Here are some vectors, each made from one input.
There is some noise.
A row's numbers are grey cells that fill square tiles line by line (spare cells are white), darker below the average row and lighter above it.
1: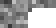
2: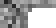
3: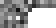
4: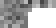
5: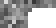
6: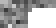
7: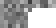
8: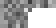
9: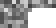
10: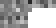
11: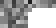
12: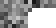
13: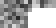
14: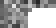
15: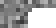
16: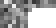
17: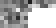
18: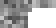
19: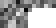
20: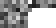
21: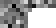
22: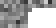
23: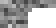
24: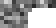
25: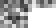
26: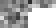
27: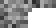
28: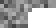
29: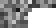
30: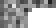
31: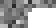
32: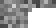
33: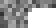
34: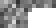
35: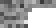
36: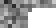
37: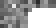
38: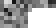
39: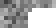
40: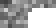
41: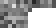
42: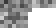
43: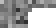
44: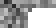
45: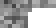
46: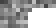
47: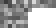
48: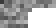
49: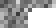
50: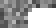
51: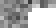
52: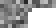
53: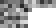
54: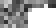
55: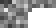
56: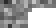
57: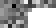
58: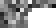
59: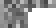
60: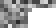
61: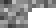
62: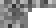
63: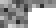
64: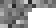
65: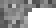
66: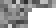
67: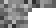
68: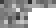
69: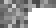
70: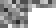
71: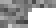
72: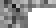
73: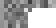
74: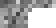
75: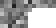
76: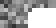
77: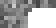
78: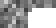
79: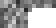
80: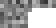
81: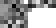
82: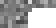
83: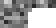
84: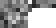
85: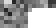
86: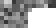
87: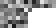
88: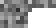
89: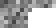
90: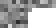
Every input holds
a true/false value, together with a list of up to two points on a 5-point line.
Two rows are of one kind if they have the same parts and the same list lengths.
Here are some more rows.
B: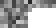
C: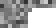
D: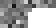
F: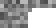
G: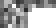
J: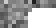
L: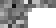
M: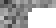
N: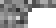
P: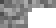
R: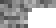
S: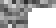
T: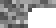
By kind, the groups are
B, D, L
C, M, N, S
F, G, J, P, R, T

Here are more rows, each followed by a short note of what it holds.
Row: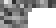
a true/false value, together with the empty list
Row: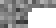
a true/false value, together with a list of one item
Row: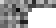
a true/false value, together with a list of one item
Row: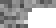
a true/false value, together with a list of two items
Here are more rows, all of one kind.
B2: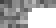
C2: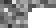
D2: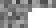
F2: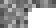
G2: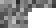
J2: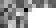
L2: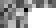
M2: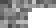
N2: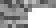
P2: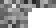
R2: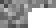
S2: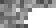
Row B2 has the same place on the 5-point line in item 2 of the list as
F2, P2 and R2.
